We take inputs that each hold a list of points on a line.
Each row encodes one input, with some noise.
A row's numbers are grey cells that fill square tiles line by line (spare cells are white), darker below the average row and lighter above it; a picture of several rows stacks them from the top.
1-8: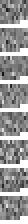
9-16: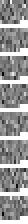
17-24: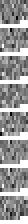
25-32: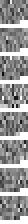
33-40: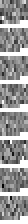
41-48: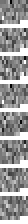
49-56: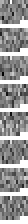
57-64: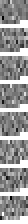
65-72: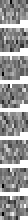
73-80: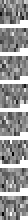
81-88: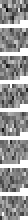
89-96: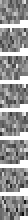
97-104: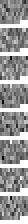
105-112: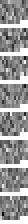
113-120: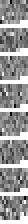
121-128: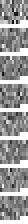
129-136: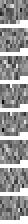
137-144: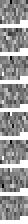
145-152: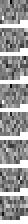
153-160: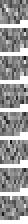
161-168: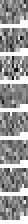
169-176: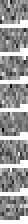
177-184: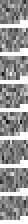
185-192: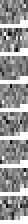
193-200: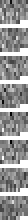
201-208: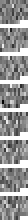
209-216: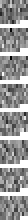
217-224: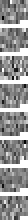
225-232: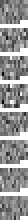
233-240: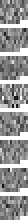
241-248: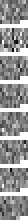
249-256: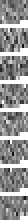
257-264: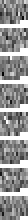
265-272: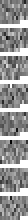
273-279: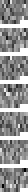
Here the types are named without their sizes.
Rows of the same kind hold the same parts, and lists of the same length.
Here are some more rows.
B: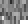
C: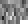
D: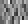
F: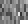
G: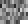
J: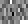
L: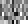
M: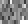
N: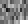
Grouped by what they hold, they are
B, F, G, J, M
C, D, N
L

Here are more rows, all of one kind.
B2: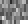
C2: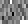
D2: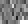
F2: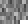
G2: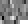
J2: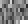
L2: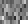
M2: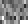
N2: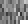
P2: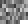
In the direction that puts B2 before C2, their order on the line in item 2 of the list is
B2, G2, N2, F2, J2, C2, L2, D2, M2, P2.
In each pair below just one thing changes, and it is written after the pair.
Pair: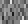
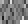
the place on the line in item 2 of the list
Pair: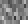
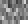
the place on the line in item 1 of the list
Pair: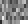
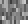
the place on the line in item 2 of the list
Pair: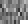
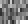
the place on the line in item 1 of the list
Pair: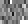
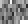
the place on the line in item 2 of the list
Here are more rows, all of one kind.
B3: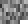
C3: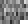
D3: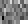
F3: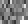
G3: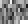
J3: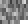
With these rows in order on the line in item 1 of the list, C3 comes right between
B3 and D3.
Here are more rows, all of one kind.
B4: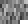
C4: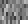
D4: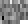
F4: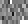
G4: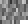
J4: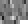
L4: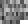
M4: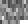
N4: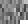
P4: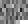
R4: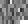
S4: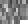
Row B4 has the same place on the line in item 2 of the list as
C4 and L4.
